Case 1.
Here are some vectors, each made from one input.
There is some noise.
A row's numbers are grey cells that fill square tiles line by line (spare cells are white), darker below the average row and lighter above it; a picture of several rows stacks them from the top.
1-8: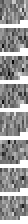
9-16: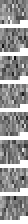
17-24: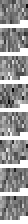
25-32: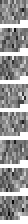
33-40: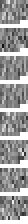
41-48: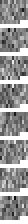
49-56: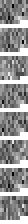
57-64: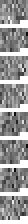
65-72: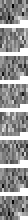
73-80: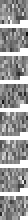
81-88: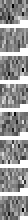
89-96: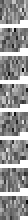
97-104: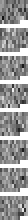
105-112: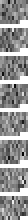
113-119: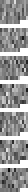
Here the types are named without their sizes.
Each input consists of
a true/false value, together with either a point on a circle, or a fixed value.
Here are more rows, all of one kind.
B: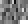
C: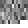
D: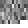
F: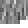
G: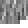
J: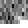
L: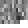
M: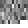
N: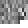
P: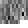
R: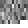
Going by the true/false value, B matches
J and P.
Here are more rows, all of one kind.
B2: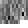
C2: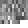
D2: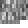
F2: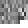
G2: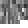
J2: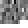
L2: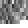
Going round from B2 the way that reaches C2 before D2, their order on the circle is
B2, L2, F2, J2, C2, G2, D2.
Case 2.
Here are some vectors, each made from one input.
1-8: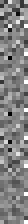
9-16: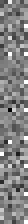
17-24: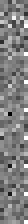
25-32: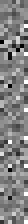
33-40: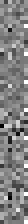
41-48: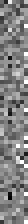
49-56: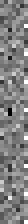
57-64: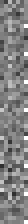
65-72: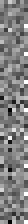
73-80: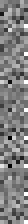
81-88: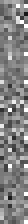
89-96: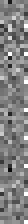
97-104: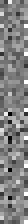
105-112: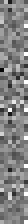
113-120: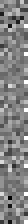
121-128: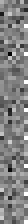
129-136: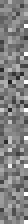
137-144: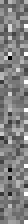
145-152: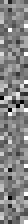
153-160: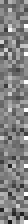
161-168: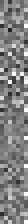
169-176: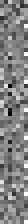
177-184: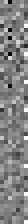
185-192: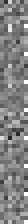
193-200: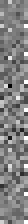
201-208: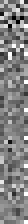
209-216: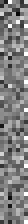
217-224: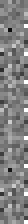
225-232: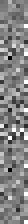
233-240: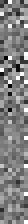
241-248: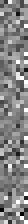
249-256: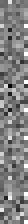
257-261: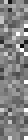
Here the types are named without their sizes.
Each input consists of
a list of points on a line.
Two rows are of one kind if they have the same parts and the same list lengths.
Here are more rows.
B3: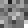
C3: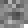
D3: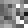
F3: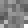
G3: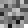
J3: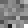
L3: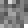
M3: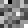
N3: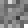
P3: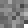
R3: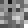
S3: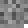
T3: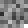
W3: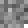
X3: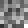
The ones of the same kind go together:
B3, M3, R3, X3
C3, F3, G3, J3, L3, N3, P3, S3, T3, W3
D3

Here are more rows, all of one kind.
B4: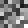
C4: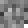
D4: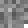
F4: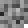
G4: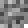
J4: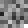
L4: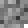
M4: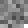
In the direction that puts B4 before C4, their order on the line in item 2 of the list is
B4, C4, D4, J4, M4, L4, G4, F4.
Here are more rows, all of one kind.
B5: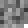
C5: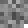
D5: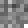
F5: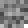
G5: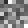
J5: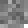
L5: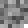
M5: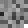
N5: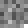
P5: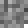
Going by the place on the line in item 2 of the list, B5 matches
J5 and N5.
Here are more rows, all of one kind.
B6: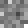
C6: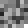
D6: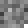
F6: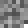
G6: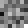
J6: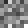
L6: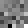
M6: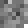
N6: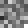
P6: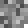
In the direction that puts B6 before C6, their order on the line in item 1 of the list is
P6, L6, M6, B6, F6, J6, D6, C6, G6, N6.
